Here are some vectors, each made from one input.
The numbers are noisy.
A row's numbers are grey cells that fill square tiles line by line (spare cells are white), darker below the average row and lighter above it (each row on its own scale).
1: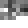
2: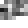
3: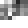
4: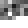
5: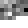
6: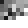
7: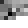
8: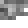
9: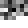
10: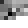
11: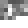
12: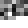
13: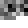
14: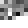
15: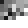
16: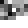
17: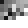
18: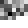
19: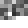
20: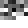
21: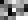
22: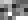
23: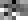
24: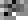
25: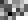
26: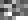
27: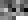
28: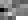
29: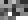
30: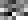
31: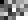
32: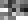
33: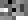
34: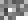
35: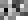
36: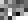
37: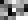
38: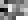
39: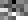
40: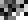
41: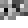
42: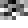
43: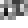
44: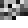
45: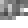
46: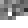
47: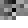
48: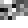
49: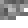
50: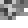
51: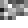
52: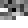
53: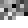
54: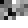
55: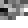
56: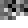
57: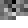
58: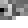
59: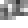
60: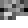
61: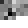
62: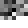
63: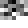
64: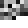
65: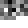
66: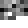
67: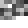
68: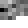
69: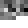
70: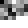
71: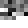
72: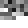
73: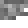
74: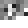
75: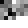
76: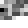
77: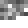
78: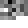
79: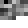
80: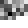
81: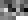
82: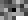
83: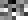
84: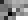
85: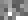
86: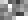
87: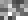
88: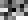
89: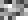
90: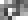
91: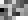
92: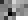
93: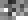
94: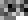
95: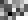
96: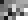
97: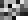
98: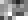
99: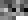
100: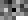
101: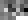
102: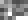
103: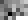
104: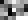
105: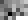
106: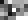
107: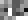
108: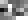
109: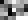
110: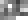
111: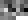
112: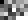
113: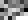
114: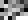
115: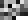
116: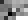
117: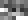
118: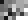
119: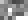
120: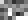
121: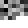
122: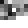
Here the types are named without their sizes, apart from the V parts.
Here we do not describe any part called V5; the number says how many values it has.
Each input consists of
a list of items, each a true/false value and a value of V5.
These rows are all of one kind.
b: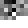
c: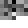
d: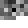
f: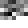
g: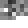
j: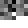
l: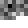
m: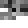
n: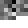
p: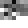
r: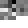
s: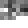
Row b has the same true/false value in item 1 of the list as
d, f and g.
